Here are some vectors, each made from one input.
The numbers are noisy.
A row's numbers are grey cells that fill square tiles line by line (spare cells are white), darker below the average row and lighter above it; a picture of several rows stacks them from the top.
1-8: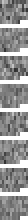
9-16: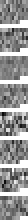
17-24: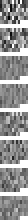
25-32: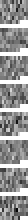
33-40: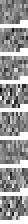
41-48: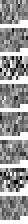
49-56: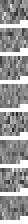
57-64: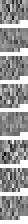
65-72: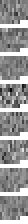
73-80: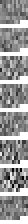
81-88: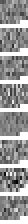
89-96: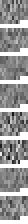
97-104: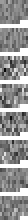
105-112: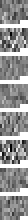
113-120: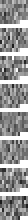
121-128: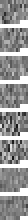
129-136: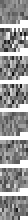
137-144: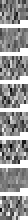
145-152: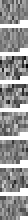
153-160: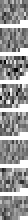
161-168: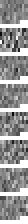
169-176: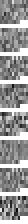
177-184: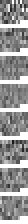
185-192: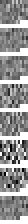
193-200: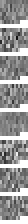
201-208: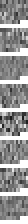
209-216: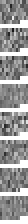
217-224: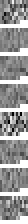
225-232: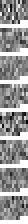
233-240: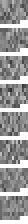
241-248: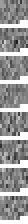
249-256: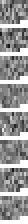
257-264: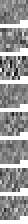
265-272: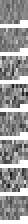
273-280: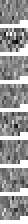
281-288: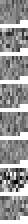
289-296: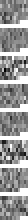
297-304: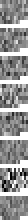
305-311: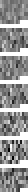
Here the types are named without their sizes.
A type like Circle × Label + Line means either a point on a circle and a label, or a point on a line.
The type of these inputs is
List(Line).
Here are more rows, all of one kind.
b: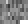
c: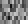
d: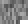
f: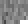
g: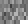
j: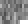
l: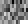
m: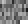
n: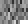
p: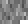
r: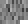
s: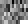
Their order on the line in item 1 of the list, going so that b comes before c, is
b, c, p, r, g, f, s, m, n, l, j, d.
